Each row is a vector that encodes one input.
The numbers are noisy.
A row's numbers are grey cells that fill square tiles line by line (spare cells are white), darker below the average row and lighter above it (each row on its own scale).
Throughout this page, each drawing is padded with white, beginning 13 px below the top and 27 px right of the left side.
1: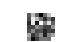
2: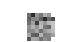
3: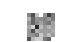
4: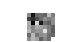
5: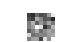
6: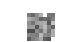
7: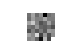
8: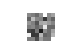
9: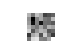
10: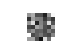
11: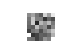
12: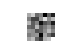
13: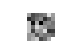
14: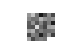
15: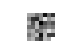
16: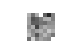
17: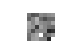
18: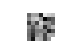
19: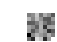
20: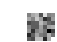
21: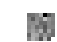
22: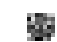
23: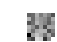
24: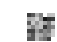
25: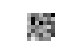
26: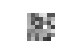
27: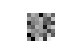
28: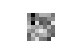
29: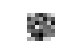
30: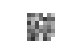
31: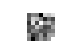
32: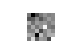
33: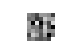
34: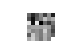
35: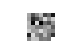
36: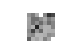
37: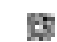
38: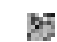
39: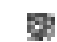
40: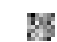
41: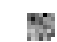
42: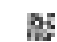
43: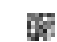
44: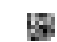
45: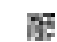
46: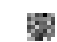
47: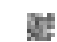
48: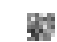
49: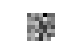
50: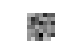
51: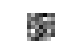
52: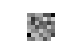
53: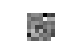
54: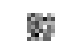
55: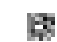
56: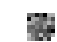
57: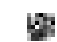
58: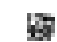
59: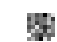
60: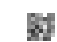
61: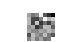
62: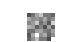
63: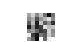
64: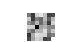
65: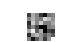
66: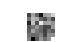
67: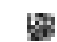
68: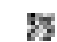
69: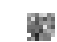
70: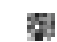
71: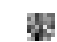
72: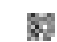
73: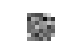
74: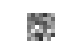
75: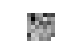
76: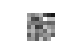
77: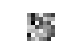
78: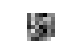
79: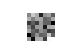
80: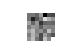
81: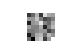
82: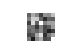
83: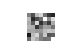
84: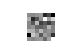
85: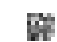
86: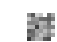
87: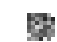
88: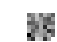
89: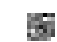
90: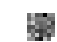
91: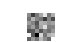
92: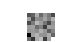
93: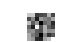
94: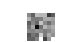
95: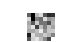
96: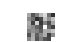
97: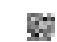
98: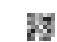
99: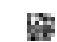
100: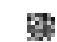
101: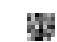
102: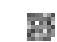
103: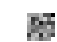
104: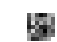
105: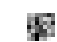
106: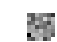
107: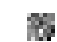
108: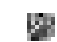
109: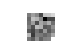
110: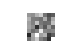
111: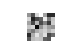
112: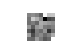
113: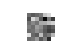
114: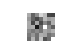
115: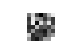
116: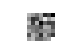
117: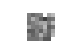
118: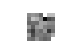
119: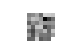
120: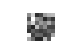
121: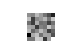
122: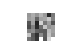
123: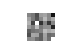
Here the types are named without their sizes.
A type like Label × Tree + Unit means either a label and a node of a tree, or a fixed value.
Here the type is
(Bool × Bool × Bool × Bool + Unit) × Tree.
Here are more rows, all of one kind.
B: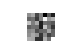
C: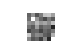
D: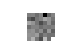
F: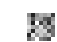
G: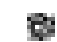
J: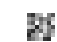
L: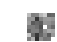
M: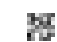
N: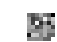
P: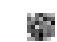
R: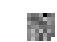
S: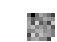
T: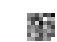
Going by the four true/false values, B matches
J, N and T.
